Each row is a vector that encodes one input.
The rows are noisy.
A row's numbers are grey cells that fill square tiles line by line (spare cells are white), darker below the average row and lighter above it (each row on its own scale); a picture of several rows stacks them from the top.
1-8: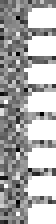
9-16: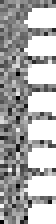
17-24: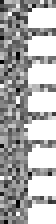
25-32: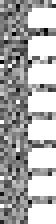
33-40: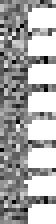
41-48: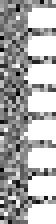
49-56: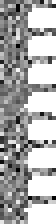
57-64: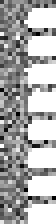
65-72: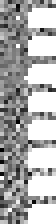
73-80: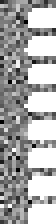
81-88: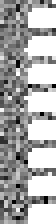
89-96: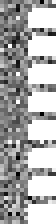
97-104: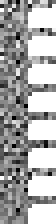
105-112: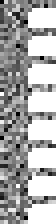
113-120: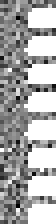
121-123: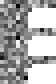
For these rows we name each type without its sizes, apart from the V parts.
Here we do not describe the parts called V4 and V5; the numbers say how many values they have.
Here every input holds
either a fixed value, or a label and a true/false value, or a value of V4 and a value of V5.
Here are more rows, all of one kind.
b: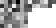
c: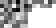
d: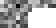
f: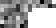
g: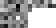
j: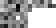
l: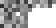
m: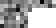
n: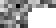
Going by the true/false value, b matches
c and l.
